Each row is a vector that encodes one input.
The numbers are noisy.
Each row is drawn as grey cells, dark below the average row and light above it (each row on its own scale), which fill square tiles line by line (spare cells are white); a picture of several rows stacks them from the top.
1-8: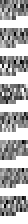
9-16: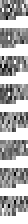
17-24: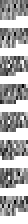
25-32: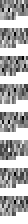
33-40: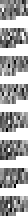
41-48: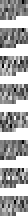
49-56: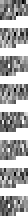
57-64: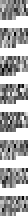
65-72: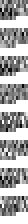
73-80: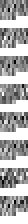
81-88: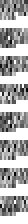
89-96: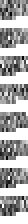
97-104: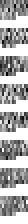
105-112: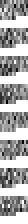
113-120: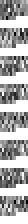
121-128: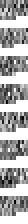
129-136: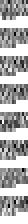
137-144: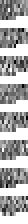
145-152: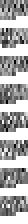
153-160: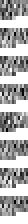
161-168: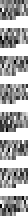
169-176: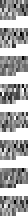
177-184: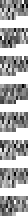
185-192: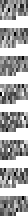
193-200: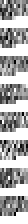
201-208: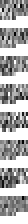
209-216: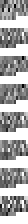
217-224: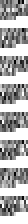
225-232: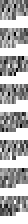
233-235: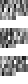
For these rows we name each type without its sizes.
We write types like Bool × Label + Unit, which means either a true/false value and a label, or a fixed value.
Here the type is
Bool × Circle + Line.
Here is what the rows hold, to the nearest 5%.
About 60% of them hold a point on a circle and a true/false value. The rest hold a point on a line.
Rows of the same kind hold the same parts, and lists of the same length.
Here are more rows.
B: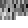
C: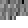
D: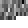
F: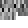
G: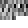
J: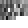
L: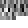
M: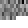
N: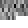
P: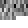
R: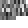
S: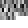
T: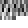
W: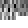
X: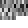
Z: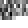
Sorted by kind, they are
B, F, G, L, N, P, S, T, W, X
C, D, J, M, R, Z

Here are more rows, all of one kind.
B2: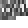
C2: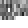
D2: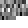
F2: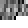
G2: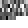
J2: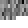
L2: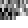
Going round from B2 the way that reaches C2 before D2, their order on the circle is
B2, G2, L2, C2, J2, F2, D2.
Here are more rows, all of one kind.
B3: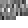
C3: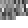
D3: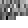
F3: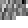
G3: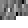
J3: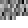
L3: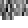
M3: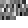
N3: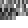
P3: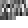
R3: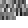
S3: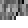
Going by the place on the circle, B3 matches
F3, M3 and R3.
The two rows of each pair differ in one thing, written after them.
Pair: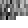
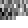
the true/false value
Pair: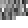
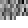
the place on the circle
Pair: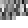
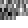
the place on the circle
